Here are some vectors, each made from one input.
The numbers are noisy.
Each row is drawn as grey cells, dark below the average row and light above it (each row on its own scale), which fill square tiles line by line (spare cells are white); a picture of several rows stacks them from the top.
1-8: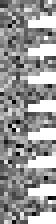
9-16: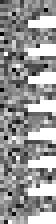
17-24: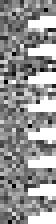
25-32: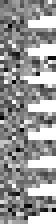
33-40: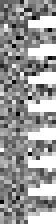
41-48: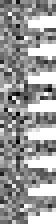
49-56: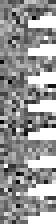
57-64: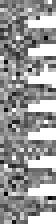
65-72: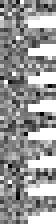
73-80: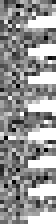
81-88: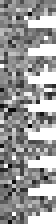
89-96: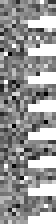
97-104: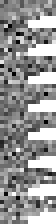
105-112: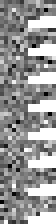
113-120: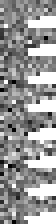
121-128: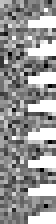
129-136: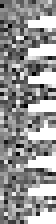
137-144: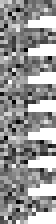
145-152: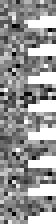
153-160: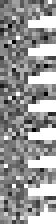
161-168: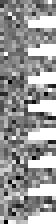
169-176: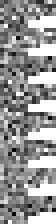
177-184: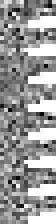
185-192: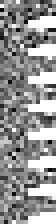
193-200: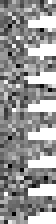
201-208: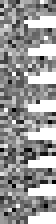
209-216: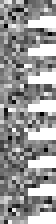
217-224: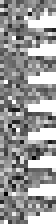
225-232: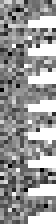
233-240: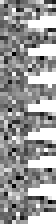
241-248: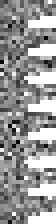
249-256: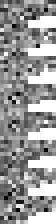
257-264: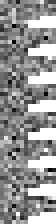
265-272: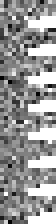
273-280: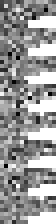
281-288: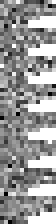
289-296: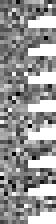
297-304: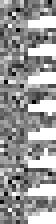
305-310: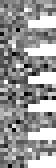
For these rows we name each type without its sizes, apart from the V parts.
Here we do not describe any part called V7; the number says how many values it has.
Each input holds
a list of items, each a true/false value and a value of V7.
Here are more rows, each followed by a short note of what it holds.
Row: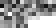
a list of two items
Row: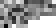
a list of one item
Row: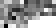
a list of one item
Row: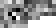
a list of one item
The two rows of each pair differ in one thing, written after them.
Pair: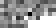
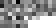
the value of V7 in item 1 of the list
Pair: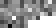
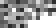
the value of V7 in item 2 of the list
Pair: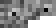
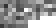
the true/false value in item 1 of the list
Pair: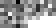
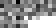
the value of V7 in item 2 of the list
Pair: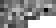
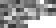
the true/false value in item 1 of the list
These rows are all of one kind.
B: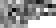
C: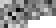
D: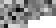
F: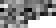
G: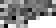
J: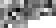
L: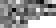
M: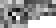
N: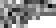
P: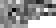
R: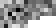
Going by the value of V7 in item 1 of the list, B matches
L and P.
